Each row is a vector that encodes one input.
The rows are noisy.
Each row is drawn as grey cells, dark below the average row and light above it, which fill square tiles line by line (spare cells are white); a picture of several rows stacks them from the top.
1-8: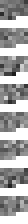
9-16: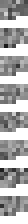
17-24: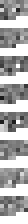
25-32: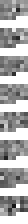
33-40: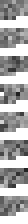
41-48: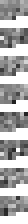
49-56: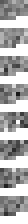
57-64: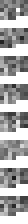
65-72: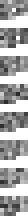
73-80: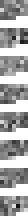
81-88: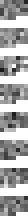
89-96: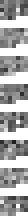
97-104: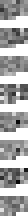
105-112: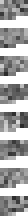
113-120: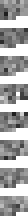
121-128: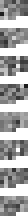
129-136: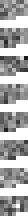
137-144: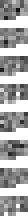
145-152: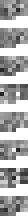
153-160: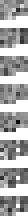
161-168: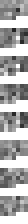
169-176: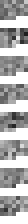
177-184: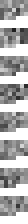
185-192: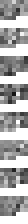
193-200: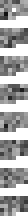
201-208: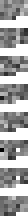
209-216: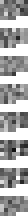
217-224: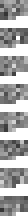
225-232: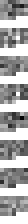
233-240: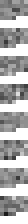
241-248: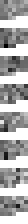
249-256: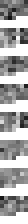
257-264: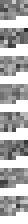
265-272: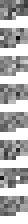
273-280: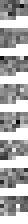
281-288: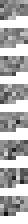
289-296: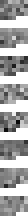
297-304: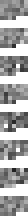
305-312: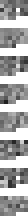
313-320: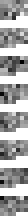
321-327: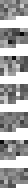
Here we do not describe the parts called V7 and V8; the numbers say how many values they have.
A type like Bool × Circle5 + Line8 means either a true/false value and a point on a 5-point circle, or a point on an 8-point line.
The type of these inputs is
Bool × Bool × Bool × Bool × (Line15 + V7 × V8) + Line11.
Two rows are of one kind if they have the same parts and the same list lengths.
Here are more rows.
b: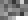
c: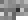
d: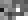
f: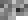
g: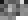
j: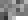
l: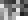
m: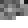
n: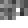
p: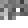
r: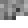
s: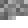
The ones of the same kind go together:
b, g, m
c, f, j, r, s
d, l, n, p

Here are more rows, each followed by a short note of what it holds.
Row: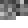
a point on an 11-point line
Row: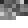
a point on an 11-point line
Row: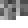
a point on a 15-point line and four true/false values
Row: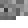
four true/false values, a value of V7 and a value of V8
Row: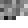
four true/false values, a value of V7 and a value of V8
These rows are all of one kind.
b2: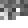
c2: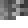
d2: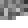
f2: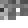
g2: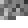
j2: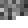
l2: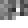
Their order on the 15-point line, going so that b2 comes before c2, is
b2, f2, l2, c2, j2, g2, d2.
